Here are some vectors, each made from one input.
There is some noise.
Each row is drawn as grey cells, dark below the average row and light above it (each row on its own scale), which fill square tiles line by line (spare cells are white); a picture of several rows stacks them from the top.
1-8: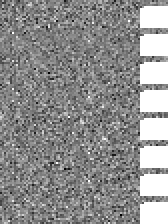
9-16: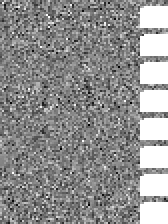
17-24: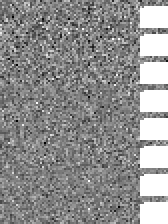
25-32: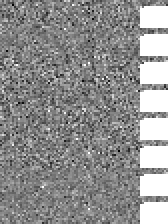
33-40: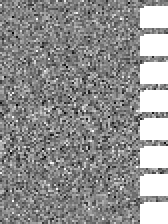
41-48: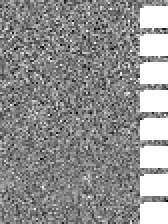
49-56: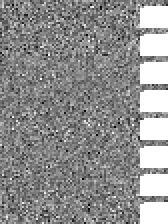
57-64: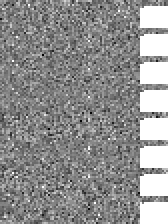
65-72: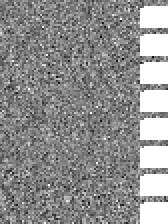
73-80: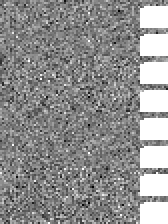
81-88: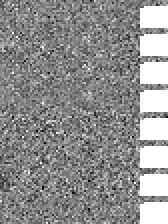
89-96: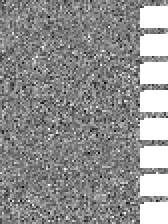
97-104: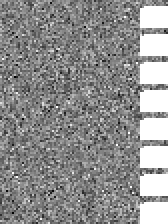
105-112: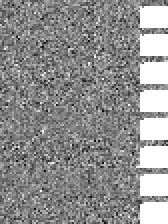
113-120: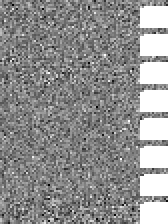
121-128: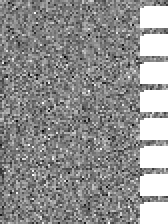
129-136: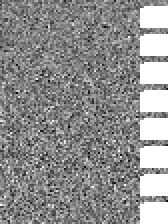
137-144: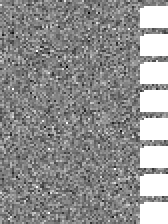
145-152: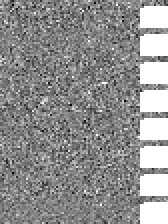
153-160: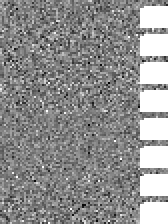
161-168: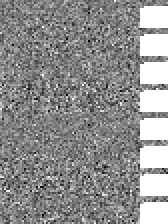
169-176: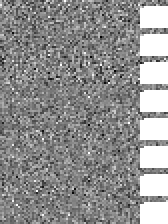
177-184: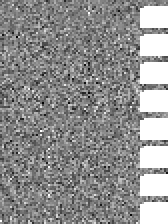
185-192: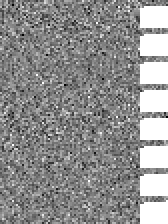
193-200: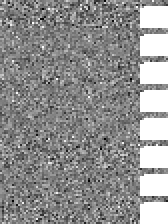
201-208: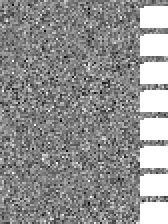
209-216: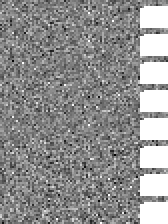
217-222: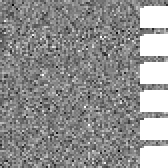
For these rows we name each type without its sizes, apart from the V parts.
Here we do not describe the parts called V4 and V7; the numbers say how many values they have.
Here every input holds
a point on a circle and a value of V7, together with either four true/false values, or a value of V4.
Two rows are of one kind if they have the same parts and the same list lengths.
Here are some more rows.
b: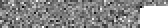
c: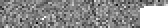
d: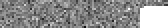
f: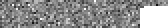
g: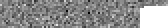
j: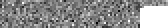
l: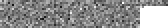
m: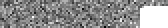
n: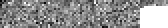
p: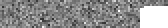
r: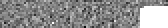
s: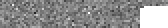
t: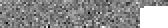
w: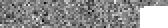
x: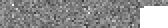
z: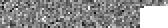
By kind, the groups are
b, d, f, j, l, m, n, p, r, s, w, x
c, g, t, z

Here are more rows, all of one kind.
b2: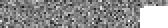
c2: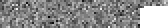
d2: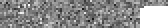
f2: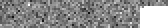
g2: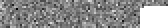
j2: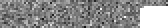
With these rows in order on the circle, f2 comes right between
c2 and d2.
